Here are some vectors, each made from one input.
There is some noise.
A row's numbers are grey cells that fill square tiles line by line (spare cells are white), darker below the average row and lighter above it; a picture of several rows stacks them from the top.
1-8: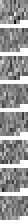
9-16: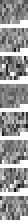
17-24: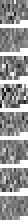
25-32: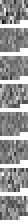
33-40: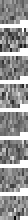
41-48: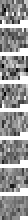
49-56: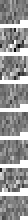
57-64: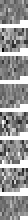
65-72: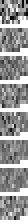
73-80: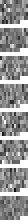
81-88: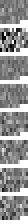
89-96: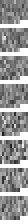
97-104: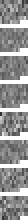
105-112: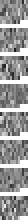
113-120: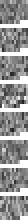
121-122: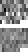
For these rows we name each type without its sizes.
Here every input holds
either a label and a true/false value, or a point on a line.
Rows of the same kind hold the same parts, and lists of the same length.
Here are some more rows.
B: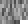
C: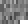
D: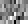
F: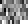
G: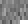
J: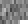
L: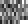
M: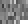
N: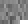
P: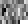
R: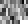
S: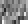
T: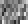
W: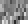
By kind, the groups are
B, D, F, P, R, S, T, W
C, G, J, L, M, N

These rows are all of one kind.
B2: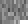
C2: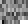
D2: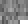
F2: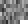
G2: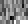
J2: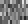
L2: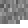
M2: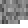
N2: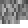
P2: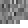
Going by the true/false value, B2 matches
G2 and J2.
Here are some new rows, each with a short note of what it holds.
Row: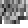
a point on a line
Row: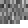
a label and a true/false value
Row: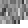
a point on a line
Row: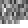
a label and a true/false value
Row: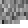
a label and a true/false value
